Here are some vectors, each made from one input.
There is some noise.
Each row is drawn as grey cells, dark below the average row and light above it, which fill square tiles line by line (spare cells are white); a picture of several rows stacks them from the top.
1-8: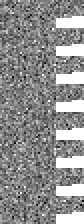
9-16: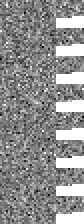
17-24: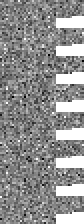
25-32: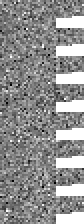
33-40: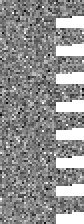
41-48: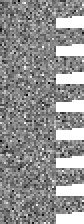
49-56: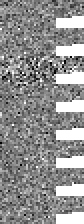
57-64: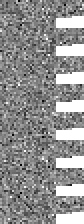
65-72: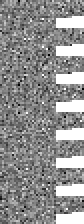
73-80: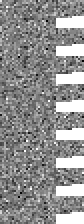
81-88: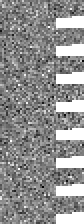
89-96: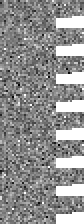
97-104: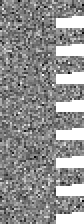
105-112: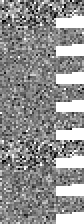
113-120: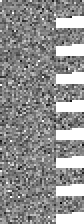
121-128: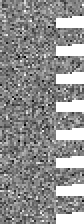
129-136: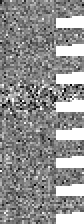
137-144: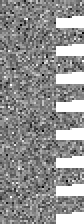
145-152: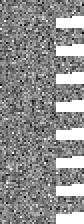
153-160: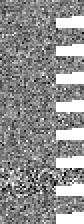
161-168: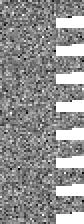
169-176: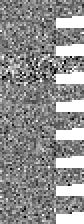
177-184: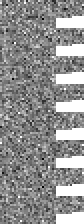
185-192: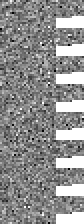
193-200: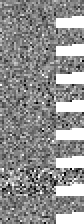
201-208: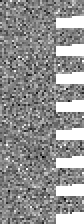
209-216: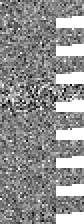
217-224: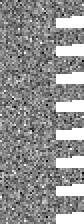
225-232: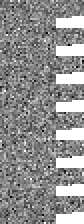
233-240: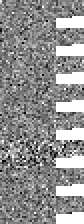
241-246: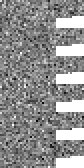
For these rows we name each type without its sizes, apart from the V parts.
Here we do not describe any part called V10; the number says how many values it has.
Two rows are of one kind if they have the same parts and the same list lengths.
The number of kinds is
2.
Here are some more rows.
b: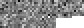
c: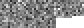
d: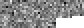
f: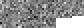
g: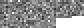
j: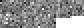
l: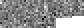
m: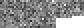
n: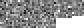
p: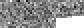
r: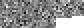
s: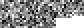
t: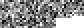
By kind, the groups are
b, c, d, f, g, j, l, m, n, p, r
s, t

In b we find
a point on a circle, a label and a value of V10.
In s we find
a fixed value.
